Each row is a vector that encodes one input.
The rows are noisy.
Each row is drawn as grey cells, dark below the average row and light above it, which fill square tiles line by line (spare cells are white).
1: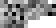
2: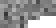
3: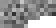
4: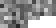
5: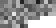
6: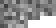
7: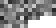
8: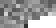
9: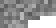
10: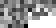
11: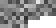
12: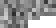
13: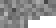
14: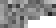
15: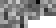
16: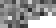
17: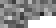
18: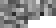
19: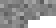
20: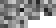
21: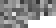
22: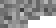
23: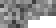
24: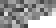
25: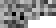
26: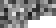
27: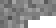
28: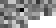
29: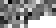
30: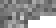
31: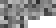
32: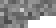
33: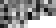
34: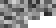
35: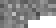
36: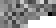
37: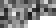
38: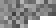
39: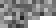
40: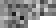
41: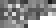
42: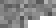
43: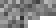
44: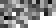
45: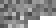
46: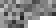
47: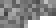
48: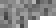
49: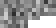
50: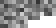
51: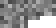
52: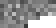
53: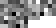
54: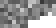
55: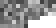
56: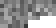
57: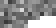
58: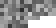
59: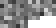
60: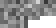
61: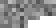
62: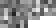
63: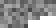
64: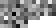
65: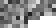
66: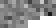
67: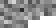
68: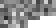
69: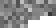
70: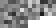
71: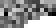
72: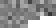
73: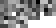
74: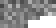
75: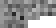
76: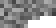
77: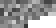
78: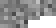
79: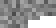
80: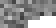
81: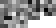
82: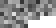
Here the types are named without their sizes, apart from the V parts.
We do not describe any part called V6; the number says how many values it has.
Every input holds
a point on a line, together with either a fixed value, or a true/false value and a value of V6.
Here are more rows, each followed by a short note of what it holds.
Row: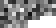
a point on a line
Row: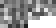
a point on a line
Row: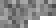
a point on a line, a true/false value and a value of V6
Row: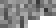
a point on a line, a true/false value and a value of V6
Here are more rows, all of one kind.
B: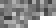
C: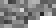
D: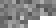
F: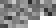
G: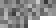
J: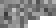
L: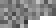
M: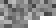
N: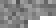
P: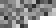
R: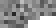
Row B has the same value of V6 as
C, J, L and P.
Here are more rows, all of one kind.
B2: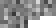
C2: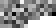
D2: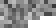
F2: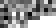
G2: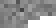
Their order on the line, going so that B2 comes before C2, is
D2, B2, G2, F2, C2.
